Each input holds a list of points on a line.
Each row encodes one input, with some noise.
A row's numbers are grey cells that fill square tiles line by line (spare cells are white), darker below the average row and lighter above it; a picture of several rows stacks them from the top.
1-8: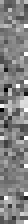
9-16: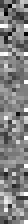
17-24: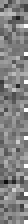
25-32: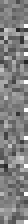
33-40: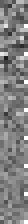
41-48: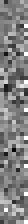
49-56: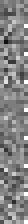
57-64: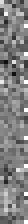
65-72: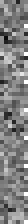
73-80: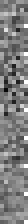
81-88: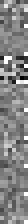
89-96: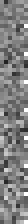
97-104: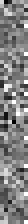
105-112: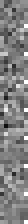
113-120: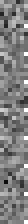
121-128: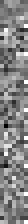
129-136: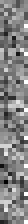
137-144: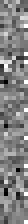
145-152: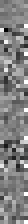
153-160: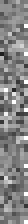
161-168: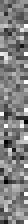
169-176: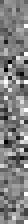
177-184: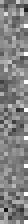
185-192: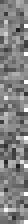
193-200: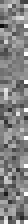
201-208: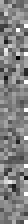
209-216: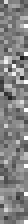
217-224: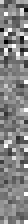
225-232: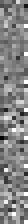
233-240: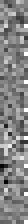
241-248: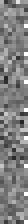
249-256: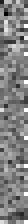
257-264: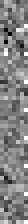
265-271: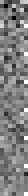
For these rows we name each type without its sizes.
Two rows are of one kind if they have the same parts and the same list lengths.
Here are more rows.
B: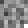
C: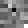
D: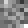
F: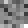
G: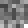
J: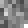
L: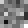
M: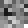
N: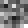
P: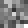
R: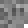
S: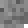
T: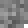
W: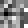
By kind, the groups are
B, T, W
C, P
D, F, G, J, L, M, N, R, S

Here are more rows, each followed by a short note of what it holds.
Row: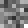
a list of two items
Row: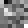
a list of two items
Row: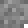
a list of two items
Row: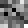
the empty list
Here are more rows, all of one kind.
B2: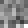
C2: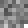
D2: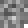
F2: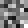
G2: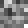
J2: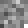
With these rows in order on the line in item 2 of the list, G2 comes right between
C2 and D2.
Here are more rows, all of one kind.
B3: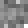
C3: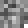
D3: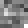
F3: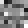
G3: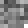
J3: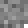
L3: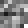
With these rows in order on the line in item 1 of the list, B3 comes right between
J3 and L3.
